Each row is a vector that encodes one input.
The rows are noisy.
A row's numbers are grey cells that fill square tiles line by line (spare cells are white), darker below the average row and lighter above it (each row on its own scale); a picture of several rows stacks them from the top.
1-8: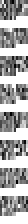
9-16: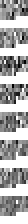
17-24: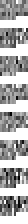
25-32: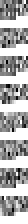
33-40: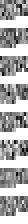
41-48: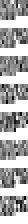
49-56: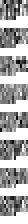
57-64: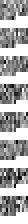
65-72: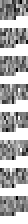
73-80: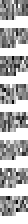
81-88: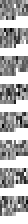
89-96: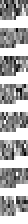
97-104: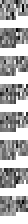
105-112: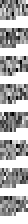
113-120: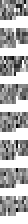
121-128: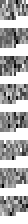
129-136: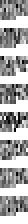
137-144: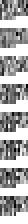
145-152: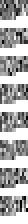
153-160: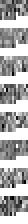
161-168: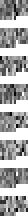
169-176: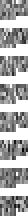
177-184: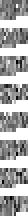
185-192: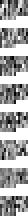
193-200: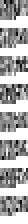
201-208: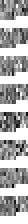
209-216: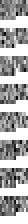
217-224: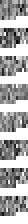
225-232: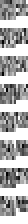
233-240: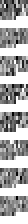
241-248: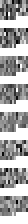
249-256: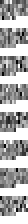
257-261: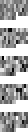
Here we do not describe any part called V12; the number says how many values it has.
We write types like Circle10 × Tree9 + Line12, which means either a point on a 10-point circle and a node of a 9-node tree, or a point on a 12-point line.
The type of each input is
List2(Bool × V12).
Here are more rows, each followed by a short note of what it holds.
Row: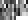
a list of one item
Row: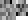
a list of two items
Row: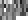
a list of two items
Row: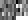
a list of one item
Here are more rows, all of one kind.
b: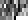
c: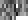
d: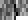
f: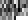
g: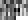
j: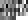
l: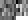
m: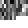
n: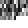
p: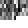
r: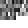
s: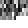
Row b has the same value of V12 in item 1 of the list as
f, n, p and s.
